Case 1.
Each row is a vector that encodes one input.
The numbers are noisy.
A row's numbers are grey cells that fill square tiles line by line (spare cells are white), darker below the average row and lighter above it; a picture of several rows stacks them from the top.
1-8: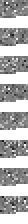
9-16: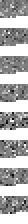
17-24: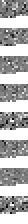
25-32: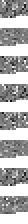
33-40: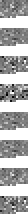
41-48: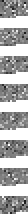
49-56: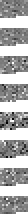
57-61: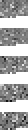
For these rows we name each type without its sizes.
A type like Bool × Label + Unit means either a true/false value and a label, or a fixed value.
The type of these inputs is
List(Line).
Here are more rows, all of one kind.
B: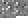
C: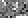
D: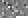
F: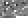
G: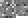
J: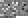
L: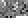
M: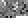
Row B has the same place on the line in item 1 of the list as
D and F.
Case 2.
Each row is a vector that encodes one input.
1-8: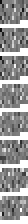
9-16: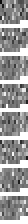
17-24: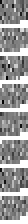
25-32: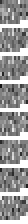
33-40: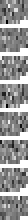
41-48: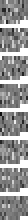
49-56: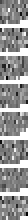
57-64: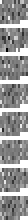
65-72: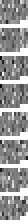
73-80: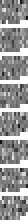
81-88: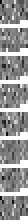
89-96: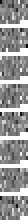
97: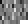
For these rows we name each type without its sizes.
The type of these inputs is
Bool × (Circle + Unit).
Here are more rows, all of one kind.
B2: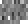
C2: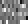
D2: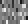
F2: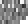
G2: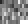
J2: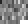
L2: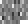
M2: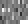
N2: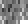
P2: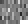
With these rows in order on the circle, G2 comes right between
F2 and J2.
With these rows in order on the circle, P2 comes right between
F2 and M2.
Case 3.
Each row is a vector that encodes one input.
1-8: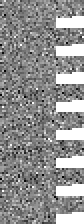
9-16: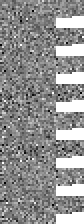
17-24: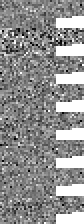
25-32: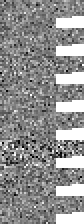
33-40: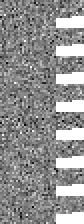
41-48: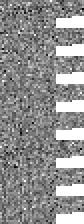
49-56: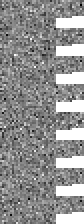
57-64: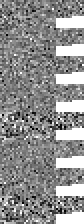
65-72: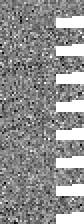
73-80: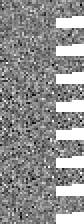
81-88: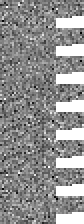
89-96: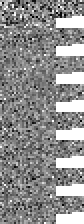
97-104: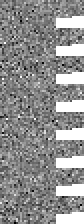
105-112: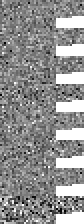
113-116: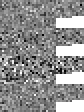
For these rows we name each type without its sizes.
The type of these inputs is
Bool × Bool × Bool + Tree + Unit.
